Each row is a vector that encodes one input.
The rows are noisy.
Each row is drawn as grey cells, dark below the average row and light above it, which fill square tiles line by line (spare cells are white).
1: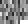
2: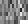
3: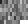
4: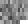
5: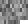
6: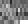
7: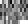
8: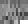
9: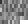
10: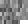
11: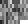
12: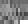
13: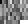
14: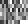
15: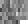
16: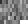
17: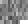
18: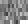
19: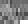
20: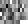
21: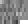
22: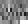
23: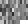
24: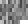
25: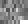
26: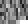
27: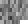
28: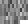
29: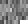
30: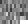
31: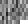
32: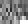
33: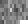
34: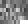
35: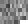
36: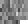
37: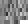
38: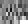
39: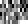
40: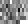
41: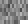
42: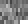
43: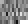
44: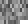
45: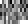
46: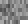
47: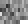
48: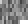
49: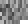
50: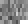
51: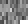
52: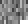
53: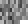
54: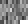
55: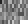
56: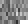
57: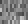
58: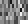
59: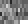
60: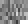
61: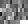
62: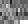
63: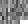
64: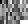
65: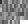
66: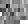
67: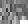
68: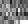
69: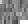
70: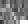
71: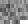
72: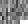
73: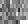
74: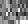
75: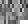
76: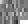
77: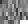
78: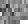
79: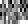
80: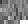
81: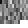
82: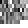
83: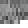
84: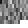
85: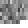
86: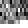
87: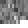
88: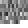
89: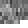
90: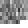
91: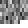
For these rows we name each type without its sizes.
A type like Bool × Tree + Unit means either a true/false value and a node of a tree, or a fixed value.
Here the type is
Circle + Line.
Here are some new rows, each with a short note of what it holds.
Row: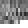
a point on a circle
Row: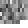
a point on a line
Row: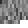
a point on a circle
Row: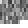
a point on a line
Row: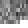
a point on a circle
